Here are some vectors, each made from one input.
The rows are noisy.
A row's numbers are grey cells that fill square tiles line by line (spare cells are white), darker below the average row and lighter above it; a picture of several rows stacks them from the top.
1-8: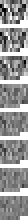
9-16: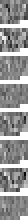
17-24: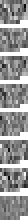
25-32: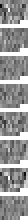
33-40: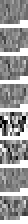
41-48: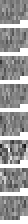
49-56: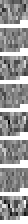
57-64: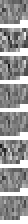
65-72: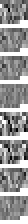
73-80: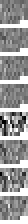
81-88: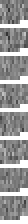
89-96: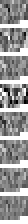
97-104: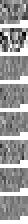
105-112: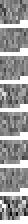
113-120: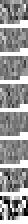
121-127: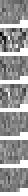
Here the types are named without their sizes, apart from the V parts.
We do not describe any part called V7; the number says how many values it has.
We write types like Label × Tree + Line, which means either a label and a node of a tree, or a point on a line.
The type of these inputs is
Bool × (Line + V7).
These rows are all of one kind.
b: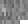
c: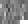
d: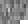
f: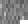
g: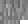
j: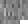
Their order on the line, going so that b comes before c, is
b, d, c, f, j, g.
